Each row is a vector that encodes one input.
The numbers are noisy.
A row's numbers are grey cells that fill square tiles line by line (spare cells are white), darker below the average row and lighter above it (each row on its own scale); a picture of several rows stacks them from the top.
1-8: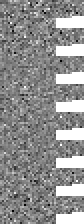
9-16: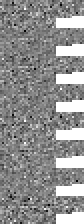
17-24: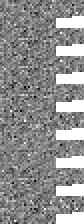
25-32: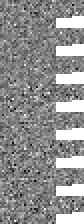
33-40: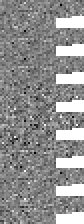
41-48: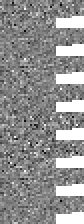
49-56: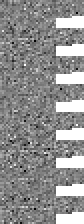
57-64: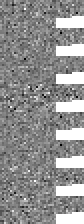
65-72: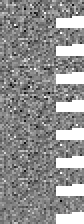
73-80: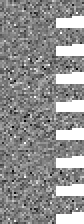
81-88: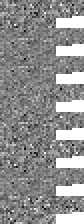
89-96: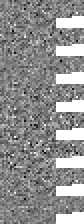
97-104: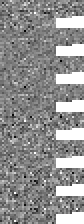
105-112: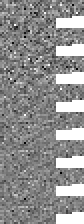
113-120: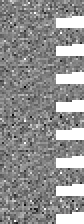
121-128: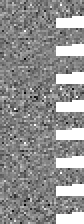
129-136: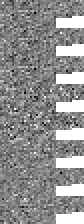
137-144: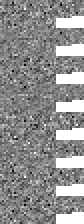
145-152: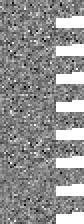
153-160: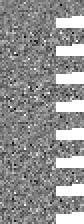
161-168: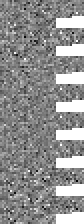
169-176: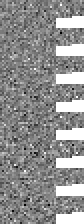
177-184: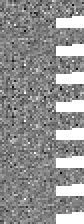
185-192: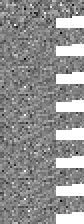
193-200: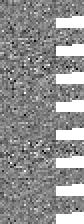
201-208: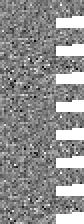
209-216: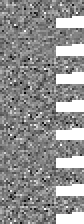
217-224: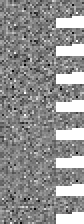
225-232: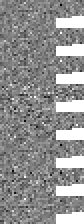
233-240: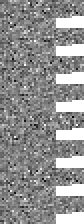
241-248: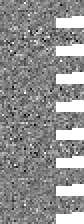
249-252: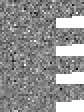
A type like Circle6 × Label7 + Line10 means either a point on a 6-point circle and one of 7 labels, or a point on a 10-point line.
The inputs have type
Bool × Circle11.
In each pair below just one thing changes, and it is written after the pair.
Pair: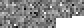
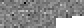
the place on the 11-point circle
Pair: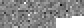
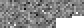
the true/false value
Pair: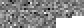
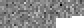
the true/false value
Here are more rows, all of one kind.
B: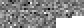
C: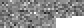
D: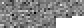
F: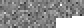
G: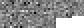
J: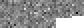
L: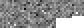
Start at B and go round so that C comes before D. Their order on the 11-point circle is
B, L, C, F, J, D, G.
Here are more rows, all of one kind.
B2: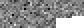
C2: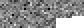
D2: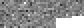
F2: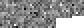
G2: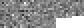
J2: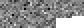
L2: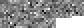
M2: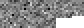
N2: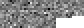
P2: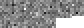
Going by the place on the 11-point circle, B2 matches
C2, J2 and M2.
